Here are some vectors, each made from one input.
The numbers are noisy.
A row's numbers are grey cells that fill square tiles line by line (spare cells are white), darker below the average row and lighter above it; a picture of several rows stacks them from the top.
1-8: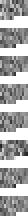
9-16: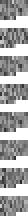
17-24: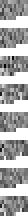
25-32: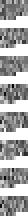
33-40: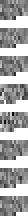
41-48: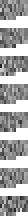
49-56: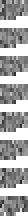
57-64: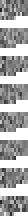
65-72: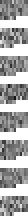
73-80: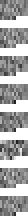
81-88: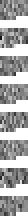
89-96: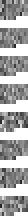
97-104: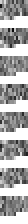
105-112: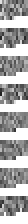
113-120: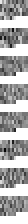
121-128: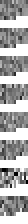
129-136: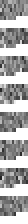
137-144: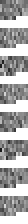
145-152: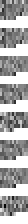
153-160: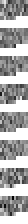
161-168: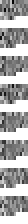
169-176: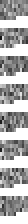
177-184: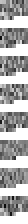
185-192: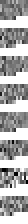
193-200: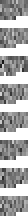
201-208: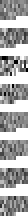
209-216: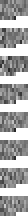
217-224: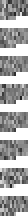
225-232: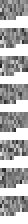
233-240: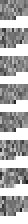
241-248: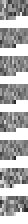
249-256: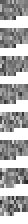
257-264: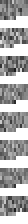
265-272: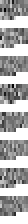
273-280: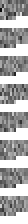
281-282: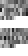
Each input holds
a list of up to two points on a 6-point line.
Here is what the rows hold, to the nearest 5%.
All of them are lists of up to two points on a 6-point line: a few are empty, 60% hold one and 40% two.
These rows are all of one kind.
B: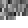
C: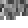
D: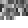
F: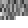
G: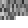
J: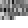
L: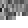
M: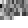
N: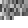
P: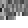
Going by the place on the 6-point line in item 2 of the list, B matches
C and D.
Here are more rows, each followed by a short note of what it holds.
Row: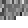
a list of one item
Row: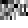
the empty list
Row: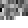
a list of two items
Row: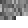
a list of one item
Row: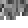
a list of two items
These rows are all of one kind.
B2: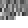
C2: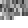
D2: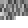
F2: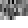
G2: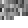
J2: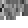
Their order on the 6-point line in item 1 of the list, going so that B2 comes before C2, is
B2, D2, J2, G2, C2, F2.
